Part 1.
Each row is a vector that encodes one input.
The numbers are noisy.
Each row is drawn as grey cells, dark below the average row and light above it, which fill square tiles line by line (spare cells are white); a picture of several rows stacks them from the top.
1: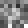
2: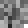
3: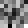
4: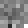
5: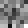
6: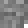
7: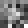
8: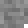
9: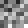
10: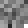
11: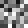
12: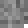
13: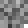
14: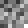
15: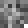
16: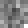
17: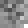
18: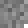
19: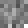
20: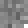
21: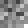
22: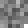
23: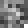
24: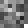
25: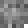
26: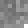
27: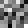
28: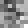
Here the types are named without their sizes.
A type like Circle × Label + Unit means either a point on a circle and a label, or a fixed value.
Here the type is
Label.
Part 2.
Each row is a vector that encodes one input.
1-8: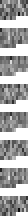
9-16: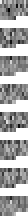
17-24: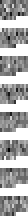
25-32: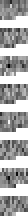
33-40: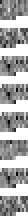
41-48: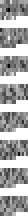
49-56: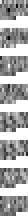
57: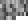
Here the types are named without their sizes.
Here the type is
Line.
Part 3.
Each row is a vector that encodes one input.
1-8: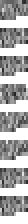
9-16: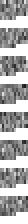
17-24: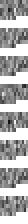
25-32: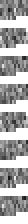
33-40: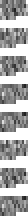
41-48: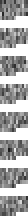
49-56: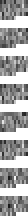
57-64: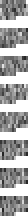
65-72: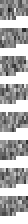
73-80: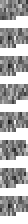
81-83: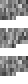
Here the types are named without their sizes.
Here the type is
Label.
